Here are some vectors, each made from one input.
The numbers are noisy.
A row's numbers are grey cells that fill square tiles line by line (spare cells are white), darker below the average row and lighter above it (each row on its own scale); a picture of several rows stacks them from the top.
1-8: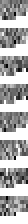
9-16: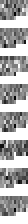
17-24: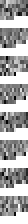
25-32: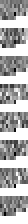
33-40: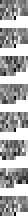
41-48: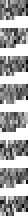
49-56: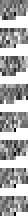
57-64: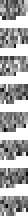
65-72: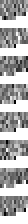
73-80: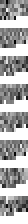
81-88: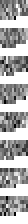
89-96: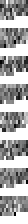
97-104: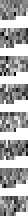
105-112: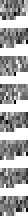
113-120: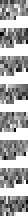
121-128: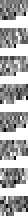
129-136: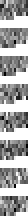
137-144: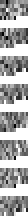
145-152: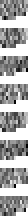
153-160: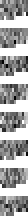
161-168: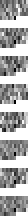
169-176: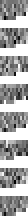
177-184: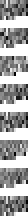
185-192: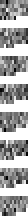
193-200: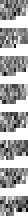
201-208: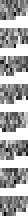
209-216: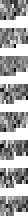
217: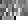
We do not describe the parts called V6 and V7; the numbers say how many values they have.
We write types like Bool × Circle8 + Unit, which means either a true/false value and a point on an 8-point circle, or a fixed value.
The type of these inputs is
Bool × (Line5 + V7) + V6.
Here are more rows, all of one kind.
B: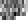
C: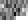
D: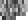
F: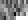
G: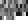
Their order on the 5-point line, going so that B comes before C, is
D, B, C, F, G.
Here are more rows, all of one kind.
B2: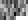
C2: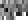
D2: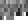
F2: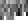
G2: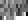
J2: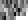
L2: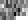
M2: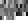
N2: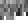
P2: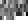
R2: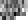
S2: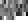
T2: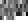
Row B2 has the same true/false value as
J2, L2 and R2.
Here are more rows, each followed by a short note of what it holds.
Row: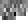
a true/false value and a value of V7
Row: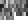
a true/false value and a value of V7
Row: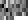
a true/false value and a value of V7
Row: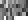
a true/false value and a value of V7
